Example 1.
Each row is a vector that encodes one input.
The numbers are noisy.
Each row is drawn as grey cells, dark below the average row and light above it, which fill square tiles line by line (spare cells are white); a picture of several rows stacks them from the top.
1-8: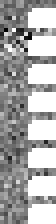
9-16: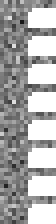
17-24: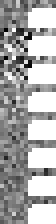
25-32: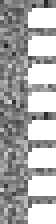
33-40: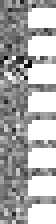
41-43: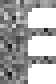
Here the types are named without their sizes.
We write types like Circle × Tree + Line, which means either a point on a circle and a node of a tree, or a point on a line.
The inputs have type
List(Line).
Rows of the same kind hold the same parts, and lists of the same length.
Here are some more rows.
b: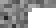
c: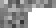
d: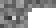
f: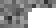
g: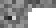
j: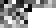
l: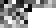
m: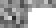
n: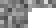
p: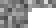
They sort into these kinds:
b, c, d, f, g
j, l
m, n, p

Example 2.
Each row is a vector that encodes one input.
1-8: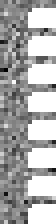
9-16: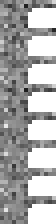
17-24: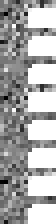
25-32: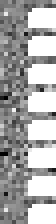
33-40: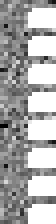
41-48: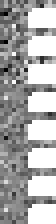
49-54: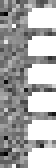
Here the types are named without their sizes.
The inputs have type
Bool × Bool × Bool + Line.
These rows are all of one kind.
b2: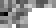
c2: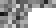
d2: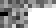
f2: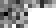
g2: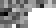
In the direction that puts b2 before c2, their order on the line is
f2, d2, g2, b2, c2.
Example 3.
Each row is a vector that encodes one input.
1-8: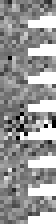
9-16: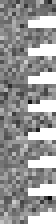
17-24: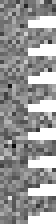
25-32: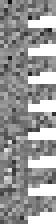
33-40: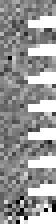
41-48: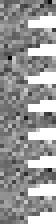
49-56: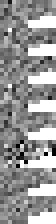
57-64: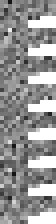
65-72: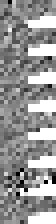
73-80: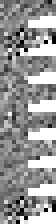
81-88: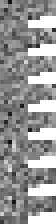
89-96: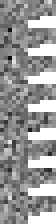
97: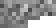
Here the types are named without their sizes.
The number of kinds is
3.
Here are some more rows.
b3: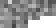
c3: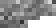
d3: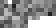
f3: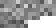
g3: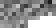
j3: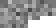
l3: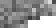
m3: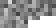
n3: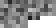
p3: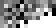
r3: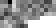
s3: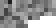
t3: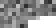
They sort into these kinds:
b3, c3, d3, f3, j3, l3, m3
g3, n3, r3, s3, t3
p3

